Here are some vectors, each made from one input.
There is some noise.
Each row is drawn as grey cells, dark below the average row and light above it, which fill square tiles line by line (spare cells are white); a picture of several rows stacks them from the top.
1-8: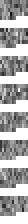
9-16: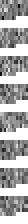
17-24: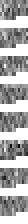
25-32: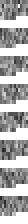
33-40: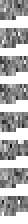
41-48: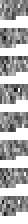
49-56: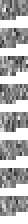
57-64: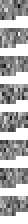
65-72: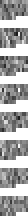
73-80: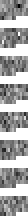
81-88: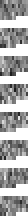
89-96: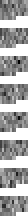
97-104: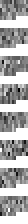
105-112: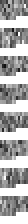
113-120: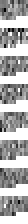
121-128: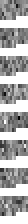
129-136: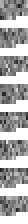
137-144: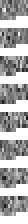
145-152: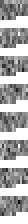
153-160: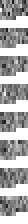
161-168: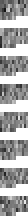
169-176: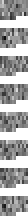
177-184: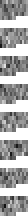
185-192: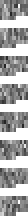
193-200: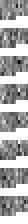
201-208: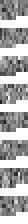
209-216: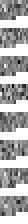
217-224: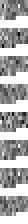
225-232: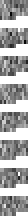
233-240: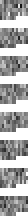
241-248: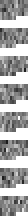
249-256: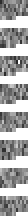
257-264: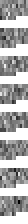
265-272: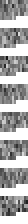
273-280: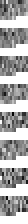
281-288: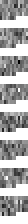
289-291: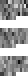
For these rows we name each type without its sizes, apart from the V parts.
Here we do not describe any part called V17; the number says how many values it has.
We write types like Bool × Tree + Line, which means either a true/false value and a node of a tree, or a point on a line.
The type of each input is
List(Circle) + V17 × V17.
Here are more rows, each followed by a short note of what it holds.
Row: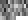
a list of two items
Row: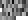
the empty list
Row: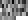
the empty list
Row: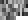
a list of two items
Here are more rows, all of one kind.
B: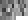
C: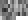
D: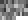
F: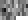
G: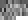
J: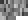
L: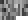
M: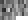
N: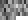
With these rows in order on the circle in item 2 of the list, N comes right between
D and F.
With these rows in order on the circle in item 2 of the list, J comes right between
C and L.
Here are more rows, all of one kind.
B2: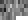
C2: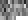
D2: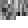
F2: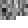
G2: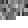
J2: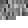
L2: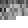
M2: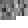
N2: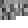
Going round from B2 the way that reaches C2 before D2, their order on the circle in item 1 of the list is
B2, G2, L2, J2, C2, D2, F2, M2, N2.
